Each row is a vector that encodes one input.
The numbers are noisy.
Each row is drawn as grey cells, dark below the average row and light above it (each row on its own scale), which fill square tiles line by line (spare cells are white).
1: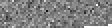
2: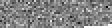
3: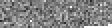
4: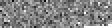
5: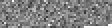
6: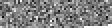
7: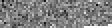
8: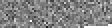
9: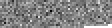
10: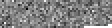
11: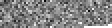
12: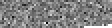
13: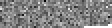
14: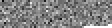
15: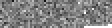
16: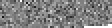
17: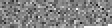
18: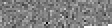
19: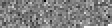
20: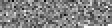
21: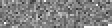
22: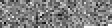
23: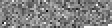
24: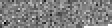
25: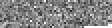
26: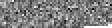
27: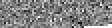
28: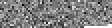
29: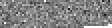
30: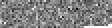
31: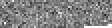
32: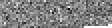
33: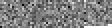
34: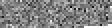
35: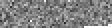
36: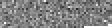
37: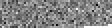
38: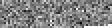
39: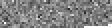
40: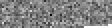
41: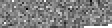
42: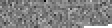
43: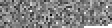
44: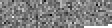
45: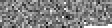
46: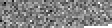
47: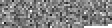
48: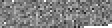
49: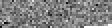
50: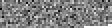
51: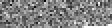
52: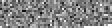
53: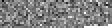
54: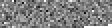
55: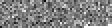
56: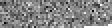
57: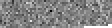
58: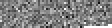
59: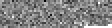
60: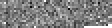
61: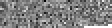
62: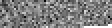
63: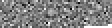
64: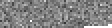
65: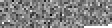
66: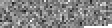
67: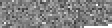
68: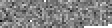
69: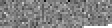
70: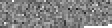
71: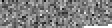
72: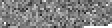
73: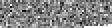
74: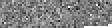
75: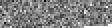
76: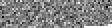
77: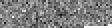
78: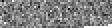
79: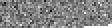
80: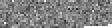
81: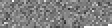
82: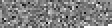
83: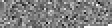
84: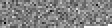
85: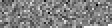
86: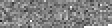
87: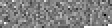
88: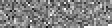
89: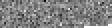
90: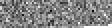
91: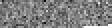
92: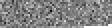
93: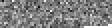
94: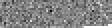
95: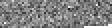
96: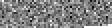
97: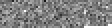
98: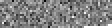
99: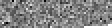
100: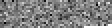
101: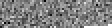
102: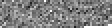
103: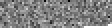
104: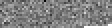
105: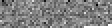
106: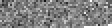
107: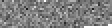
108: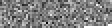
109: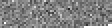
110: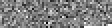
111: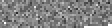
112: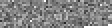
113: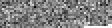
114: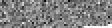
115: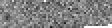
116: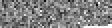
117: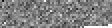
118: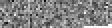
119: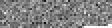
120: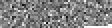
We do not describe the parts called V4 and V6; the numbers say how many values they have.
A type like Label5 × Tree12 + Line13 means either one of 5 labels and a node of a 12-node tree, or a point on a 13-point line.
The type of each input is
((Bool × Bool × Bool + Unit) × V6 + Circle5) × V4.
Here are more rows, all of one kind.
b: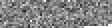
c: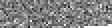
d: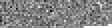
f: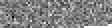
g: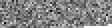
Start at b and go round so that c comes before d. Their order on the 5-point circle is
b, g, f, c, d.
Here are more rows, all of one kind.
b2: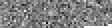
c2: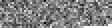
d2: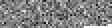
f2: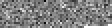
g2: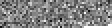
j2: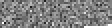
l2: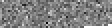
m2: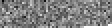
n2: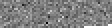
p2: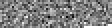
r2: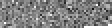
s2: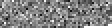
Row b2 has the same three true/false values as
g2 and m2.
